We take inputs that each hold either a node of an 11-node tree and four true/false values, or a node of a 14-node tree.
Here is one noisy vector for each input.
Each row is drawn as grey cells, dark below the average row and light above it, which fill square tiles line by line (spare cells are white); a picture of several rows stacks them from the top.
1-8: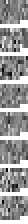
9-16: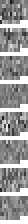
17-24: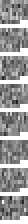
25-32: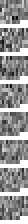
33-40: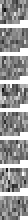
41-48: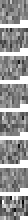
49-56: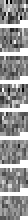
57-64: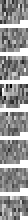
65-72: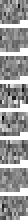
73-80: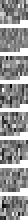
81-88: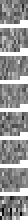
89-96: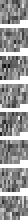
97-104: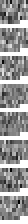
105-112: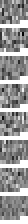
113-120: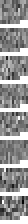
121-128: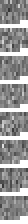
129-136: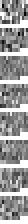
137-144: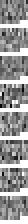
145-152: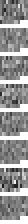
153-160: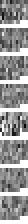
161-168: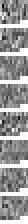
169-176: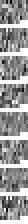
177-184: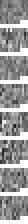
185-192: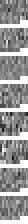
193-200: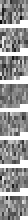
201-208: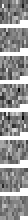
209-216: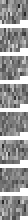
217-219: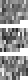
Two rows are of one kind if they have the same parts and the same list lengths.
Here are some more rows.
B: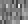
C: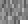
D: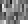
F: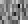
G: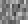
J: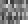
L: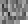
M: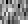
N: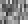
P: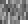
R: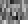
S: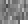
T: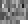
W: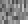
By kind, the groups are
B, C, D, N, P, R, S, T, W
F, G, J, L, M

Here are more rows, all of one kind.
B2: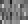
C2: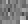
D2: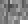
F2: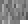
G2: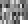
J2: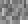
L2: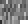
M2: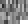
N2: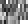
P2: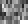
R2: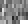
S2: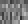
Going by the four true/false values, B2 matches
D2, M2, N2 and P2.
